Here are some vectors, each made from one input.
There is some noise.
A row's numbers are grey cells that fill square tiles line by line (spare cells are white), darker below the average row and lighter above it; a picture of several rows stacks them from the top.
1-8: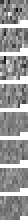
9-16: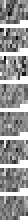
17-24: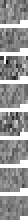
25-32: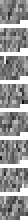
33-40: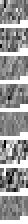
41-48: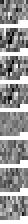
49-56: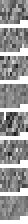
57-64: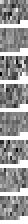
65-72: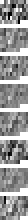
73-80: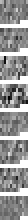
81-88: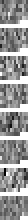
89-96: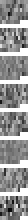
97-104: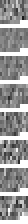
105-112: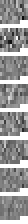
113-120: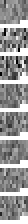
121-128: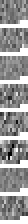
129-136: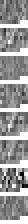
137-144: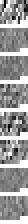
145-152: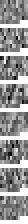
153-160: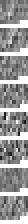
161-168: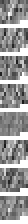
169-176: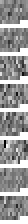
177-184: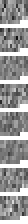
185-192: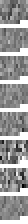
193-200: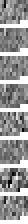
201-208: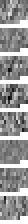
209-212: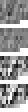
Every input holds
one of 9 labels and a true/false value.
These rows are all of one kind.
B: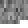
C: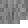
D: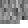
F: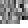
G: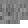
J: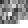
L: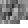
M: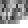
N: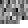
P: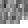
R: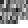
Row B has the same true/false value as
L and P.
